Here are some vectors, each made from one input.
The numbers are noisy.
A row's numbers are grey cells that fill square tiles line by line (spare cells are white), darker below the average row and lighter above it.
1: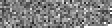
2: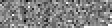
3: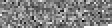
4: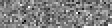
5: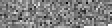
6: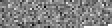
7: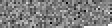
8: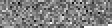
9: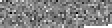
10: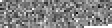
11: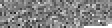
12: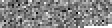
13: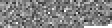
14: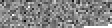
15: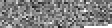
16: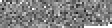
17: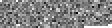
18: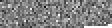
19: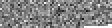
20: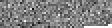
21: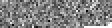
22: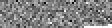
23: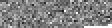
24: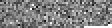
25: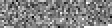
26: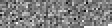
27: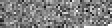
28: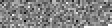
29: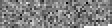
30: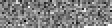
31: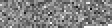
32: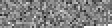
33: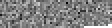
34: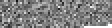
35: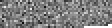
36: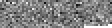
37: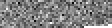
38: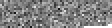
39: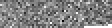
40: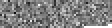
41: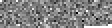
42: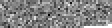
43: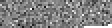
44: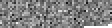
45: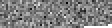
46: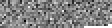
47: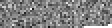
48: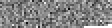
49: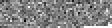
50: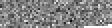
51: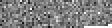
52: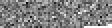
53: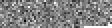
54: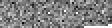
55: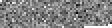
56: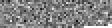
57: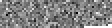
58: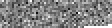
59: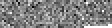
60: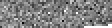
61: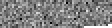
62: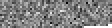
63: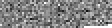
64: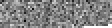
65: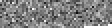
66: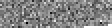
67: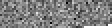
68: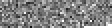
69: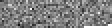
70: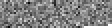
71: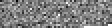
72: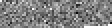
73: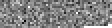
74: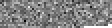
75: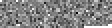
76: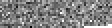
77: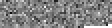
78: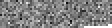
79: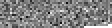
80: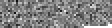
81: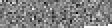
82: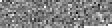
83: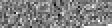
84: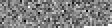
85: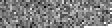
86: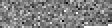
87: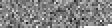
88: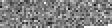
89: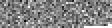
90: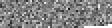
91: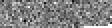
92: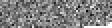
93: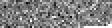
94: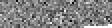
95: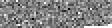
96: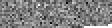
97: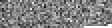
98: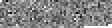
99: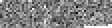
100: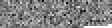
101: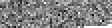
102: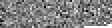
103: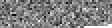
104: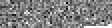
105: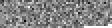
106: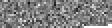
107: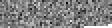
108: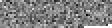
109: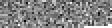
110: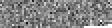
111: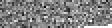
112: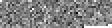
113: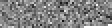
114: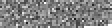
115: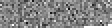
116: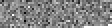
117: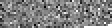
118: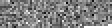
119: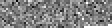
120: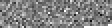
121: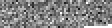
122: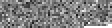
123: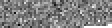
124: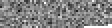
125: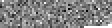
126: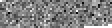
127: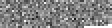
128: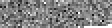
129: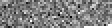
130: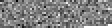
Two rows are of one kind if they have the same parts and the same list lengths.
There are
2 kinds of row.
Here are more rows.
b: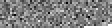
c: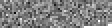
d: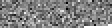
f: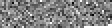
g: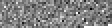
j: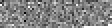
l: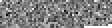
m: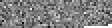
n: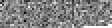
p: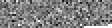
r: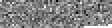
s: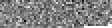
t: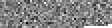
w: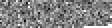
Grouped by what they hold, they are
b, d, f, l, p, w
c, g, j, m, n, r, s, t

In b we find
two labels (each one of 7).
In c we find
one of 7 labels and a node of a 9-node tree.
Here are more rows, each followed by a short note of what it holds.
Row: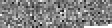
two labels (each one of 7)
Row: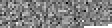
one of 7 labels and a node of a 9-node tree
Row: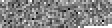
two labels (each one of 7)
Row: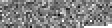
two labels (each one of 7)
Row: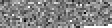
one of 7 labels and a node of a 9-node tree
